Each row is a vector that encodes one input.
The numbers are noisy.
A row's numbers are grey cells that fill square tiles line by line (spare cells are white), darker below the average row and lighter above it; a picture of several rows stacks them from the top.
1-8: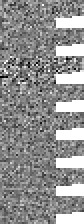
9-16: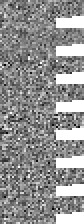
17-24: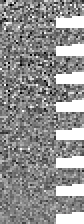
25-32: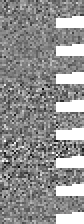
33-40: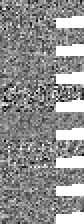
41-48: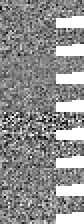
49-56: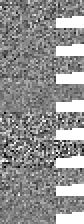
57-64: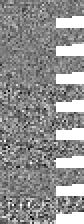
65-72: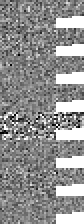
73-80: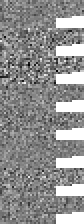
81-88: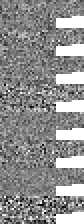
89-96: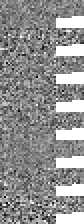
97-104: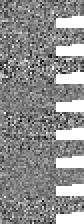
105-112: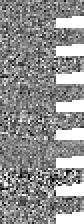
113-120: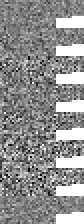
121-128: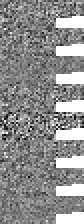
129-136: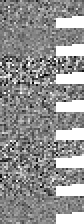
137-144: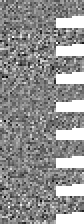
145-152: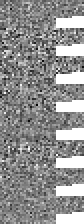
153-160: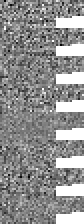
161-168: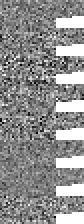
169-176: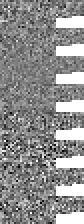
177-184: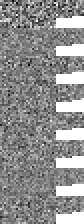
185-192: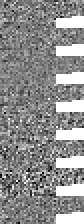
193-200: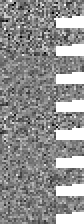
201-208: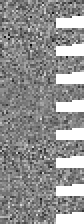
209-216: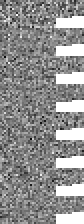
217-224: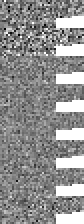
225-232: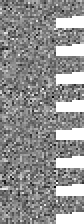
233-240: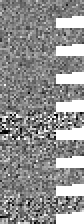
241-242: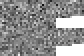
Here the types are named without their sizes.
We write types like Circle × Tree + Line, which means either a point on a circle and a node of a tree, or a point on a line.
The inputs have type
(Circle + Line) × Tree.
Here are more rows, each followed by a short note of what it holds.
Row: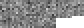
a point on a circle and a node of a tree
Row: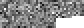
a point on a circle and a node of a tree
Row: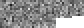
a point on a line and a node of a tree
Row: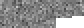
a point on a circle and a node of a tree
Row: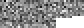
a point on a circle and a node of a tree
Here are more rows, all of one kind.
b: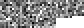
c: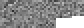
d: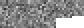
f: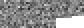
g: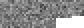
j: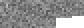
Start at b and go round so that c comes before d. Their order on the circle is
b, f, g, j, c, d.
